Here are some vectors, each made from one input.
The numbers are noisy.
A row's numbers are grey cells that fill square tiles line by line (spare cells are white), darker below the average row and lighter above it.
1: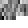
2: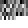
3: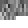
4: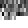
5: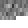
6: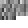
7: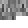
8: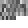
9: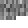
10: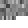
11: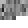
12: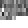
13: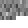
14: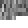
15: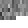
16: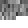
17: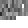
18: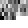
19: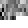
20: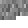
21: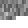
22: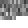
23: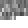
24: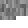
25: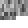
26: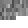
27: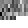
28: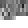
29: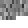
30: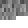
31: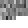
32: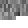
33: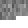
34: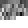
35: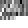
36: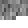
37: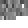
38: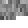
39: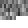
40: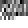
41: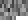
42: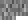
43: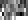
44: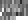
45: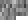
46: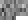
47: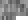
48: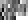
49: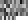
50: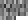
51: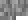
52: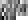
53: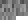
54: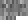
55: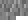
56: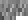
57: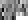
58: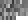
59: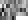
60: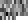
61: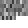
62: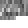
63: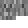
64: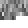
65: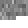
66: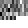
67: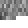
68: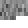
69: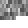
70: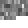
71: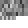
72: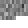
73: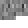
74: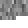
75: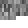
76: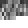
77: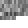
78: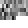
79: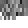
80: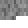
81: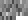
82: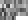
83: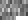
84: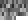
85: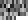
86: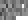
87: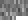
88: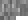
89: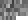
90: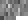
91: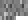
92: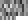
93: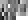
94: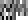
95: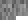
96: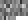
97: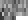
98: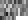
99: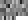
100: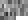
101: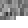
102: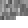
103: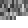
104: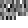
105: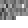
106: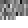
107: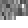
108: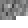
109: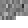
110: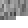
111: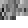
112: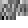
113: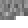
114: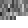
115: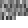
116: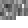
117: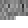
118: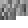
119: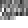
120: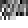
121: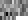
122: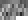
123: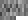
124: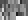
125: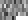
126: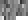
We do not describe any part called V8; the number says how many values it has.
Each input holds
a point on a 7-point line, together with either a fixed value, or a node of a 13-node tree and a value of V8.
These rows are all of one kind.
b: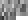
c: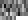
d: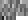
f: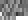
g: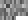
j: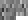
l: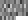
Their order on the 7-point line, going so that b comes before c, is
d, b, f, j, l, c, g.
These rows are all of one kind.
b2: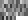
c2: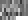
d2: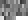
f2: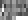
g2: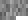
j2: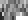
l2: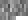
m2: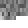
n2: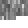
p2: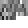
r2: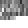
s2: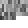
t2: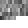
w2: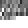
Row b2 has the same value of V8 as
j2, s2 and w2.
